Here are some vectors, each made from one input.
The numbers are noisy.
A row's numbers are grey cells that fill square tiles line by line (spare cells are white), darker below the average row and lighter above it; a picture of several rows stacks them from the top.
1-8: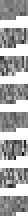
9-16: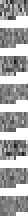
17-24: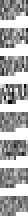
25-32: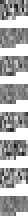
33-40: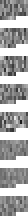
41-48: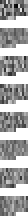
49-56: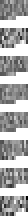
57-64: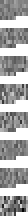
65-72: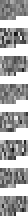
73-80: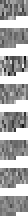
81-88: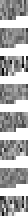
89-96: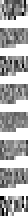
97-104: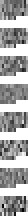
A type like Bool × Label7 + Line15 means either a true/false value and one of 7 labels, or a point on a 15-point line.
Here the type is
Label7 × (Label7 × Label7 + Unit).
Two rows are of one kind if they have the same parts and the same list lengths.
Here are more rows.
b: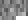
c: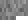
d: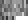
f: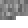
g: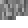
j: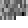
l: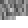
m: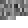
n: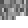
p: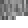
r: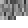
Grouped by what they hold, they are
b, l, n, r
c, d, f, g, j, m, p

